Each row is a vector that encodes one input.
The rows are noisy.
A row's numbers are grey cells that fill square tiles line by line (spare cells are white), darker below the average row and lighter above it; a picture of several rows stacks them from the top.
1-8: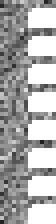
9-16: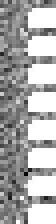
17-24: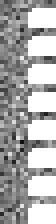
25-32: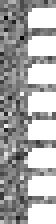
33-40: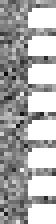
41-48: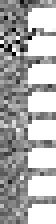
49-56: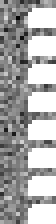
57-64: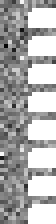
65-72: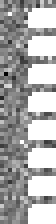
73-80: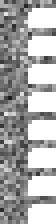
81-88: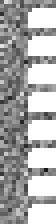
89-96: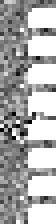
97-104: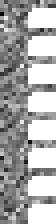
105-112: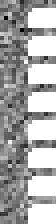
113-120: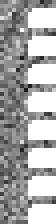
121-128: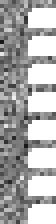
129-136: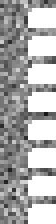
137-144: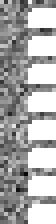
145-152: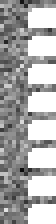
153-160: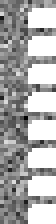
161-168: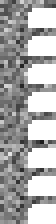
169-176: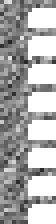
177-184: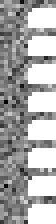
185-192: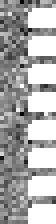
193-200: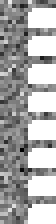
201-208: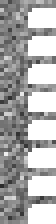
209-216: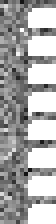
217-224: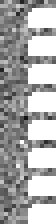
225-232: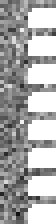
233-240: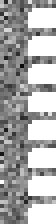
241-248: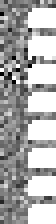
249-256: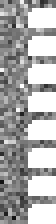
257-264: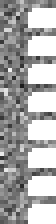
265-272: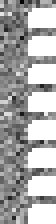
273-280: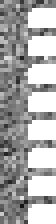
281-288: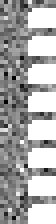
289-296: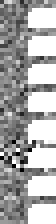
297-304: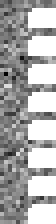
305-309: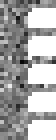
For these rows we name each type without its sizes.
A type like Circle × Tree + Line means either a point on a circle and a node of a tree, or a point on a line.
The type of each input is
(Circle + Label) × Label + Unit.
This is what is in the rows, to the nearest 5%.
A few of them hold a fixed value. The rest hold a label, together with either a point on a circle, or a label.
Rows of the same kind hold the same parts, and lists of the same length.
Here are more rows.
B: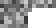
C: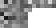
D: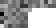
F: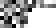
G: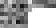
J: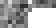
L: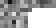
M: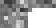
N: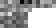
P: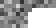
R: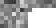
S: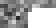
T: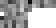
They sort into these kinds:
B, L, M, R, S, T
C, D, G, J, N, P
F

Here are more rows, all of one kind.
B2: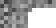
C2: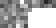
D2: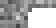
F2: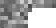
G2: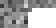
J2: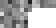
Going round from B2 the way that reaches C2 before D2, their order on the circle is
B2, F2, C2, J2, G2, D2.
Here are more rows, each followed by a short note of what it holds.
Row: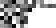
a fixed value
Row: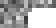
a point on a circle and a label
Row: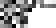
a fixed value
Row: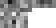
a point on a circle and a label
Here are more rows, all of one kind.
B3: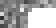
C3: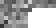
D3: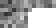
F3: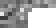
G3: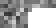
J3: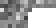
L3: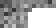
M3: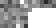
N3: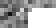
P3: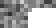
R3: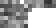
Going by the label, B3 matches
F3, G3 and N3.
